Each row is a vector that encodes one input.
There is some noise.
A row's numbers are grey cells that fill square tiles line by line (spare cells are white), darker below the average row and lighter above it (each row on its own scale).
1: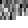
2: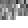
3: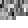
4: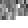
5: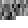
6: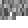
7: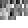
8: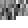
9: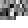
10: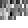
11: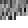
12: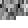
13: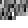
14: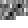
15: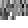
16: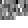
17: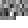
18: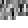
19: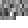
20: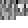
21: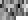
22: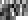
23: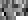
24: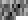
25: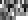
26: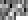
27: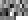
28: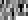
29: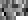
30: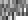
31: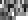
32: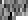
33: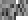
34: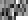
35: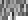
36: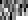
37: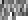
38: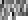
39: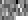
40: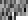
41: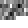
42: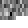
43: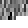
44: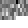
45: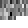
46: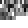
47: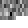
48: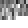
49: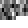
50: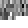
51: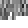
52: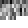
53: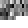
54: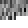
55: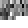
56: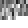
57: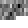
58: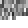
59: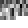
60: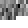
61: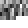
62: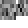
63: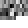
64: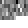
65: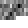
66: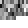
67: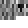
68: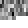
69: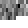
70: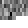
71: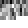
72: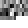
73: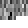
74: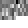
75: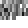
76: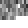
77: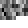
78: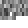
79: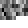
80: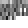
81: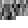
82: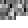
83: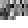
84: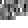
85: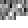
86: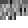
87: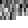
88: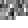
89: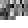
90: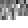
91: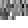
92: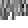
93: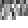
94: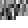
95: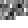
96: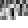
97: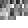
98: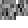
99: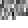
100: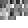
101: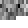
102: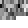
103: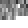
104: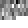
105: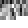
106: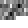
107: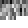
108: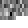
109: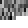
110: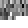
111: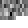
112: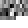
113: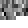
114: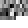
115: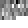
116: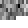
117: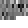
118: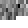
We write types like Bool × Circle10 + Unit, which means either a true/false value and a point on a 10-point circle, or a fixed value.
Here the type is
Bool × Bool × Bool × Bool + Unit.
